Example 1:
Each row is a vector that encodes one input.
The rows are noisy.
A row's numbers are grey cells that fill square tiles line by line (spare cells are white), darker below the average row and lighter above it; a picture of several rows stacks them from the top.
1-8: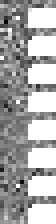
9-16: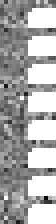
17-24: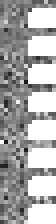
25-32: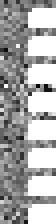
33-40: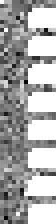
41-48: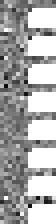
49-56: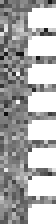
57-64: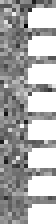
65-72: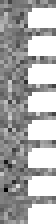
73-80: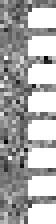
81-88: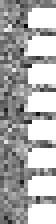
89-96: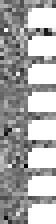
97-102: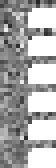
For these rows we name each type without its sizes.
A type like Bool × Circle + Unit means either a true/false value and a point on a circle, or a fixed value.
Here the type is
(Bool × Bool × Bool + Unit) × Label + Line.
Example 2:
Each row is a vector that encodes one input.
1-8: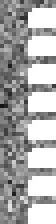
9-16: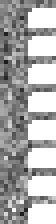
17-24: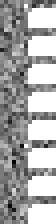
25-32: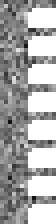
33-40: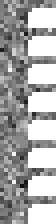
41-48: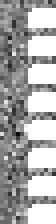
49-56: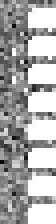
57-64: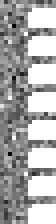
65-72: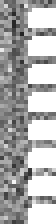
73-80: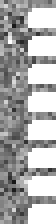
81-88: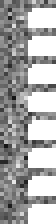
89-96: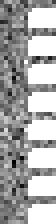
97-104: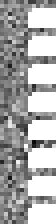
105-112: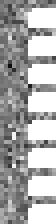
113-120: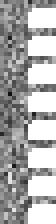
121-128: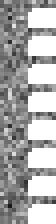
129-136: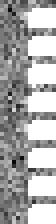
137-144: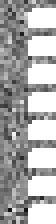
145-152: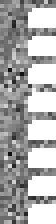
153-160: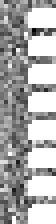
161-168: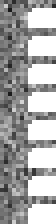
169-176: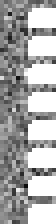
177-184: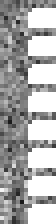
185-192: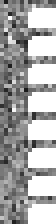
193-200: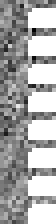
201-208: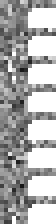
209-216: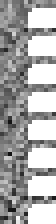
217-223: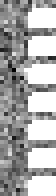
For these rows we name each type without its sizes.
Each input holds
either four true/false values, or a list of points on a line.
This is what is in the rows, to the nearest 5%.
About 45% of them hold four true/false values. The rest are lists of points on a line.
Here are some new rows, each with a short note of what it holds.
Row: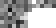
four true/false values
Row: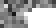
four true/false values
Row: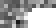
four true/false values
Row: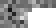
four true/false values
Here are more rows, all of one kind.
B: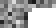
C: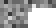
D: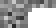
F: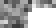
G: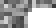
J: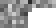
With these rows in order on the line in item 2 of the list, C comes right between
D and G.
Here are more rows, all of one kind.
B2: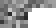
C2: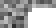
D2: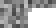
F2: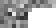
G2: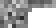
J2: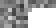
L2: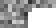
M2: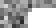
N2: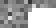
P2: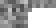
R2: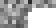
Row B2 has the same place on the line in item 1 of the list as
F2 and M2.
